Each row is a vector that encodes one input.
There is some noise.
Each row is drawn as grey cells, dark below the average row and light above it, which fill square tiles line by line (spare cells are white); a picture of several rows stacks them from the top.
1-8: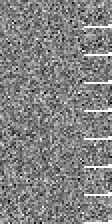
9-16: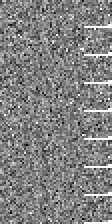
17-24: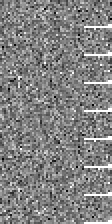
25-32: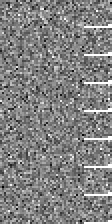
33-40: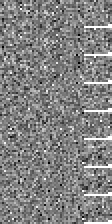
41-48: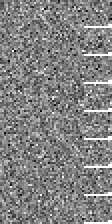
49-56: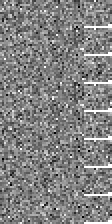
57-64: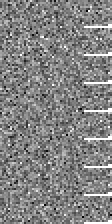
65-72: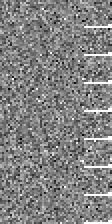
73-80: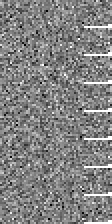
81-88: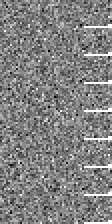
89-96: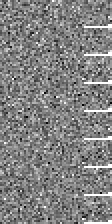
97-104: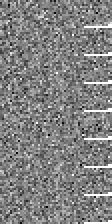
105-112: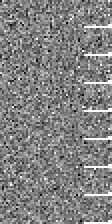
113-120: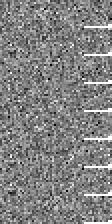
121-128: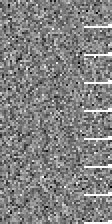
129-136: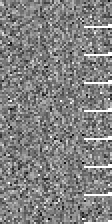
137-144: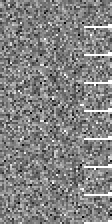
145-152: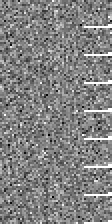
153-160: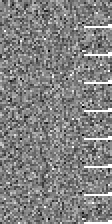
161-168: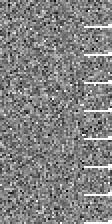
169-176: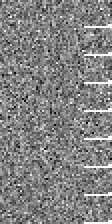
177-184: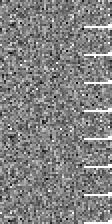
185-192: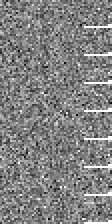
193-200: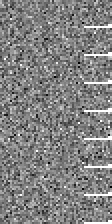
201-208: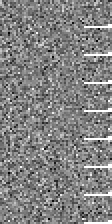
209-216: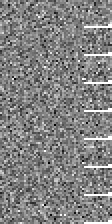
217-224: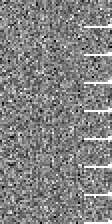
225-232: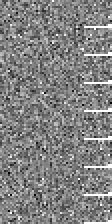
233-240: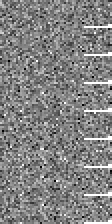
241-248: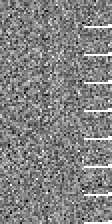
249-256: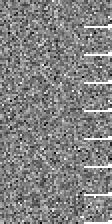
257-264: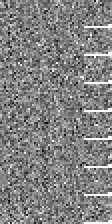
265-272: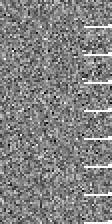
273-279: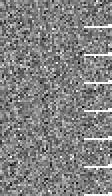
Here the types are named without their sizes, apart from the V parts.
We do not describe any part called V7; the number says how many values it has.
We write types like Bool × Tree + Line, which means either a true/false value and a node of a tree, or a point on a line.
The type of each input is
(Bool × Bool × Bool + Unit) × Label + Line × V7.
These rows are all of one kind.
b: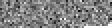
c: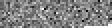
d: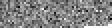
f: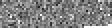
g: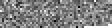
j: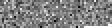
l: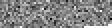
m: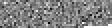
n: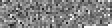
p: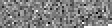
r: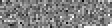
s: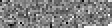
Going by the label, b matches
c, d and l.
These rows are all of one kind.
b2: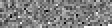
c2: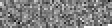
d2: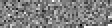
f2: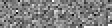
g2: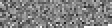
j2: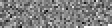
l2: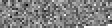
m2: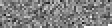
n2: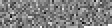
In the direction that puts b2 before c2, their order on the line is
f2, d2, l2, b2, j2, n2, g2, c2, m2.
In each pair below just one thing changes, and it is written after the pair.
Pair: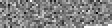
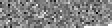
one of the three true/false values
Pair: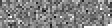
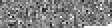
one of the three true/false values
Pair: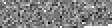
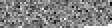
the label
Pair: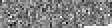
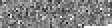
one of the three true/false values
